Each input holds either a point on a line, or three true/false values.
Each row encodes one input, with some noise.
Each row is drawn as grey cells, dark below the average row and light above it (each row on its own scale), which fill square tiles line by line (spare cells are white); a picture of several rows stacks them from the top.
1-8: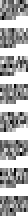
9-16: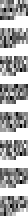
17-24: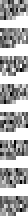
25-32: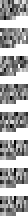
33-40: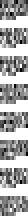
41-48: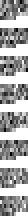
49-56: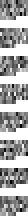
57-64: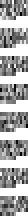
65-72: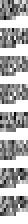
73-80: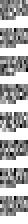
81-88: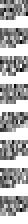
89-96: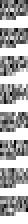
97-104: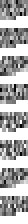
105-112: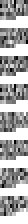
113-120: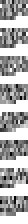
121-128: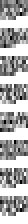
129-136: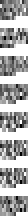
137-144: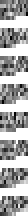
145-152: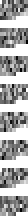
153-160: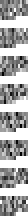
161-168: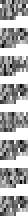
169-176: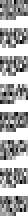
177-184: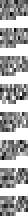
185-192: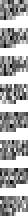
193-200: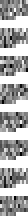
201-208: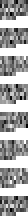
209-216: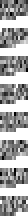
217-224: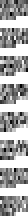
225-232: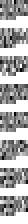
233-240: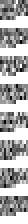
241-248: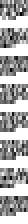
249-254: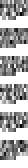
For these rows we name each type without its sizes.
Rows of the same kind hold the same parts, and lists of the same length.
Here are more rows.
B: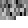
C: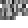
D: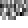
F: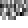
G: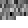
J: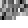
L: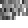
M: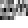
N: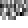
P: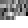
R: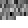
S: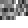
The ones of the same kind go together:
B, D, F, G, N, R
C, J, L, M, P, S

